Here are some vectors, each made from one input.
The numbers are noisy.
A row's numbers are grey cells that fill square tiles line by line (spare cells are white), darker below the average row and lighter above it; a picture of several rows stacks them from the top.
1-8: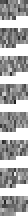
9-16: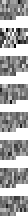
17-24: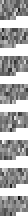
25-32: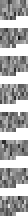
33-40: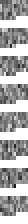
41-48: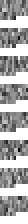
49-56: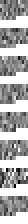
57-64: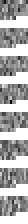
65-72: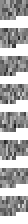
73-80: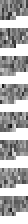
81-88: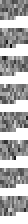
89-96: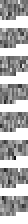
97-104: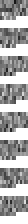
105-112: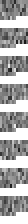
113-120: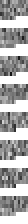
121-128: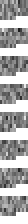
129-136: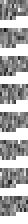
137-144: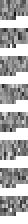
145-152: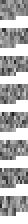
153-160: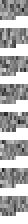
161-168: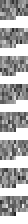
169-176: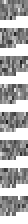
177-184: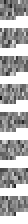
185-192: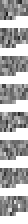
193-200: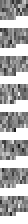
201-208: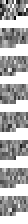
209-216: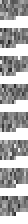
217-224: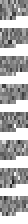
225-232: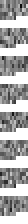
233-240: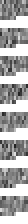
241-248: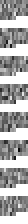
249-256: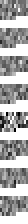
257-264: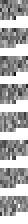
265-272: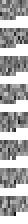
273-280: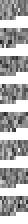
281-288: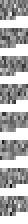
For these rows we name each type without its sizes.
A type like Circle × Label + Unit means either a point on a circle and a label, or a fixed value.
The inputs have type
List(Line).
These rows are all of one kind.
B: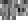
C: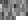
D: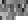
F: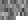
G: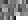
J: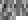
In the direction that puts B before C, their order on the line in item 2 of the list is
B, F, C, G, D, J.
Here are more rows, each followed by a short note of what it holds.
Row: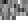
a list of two items
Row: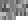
a list of two items
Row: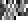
the empty list
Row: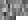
a list of one item
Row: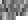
a list of two items
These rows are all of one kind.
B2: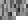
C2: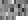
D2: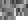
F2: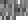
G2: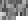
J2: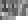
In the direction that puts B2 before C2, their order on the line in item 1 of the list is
F2, B2, D2, G2, J2, C2.
